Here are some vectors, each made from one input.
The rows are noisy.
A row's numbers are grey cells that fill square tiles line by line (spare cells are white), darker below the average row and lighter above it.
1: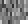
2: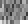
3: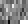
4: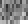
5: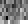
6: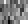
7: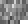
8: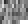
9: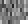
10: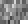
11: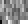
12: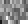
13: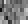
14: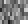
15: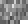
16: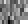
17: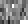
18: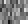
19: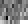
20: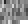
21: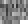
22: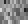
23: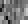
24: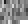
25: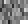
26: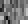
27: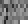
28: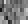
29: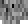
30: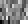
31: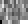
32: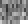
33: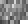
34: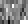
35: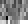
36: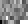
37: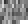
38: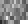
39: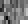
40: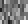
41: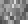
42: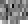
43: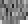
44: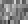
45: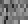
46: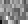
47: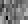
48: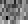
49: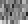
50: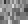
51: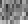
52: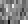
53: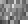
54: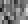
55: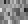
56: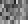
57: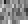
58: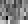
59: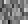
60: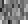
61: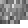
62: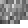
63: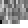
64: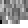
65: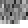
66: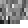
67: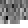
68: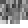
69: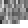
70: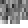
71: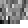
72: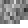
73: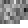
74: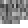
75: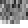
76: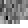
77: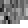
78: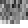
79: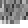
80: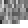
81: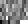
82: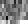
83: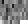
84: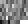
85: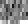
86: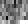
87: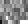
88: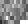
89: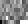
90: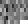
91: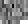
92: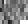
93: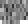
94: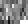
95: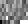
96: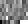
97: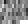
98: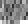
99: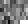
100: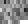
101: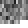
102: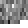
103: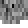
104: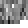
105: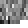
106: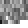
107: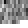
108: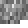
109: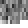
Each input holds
a point on a 7-point line, together with either a point on a 7-point line, or a point on a 10-point line.
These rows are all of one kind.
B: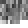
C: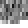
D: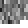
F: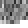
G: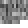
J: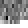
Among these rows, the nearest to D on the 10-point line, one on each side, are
B and C.
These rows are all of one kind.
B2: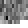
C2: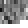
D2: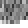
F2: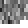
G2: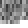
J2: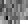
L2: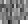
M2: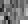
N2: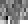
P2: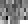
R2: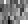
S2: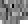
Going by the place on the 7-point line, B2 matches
J2 and L2.
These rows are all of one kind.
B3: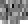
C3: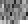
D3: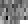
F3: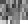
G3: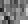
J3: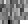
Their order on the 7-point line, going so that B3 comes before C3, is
G3, J3, D3, B3, F3, C3.
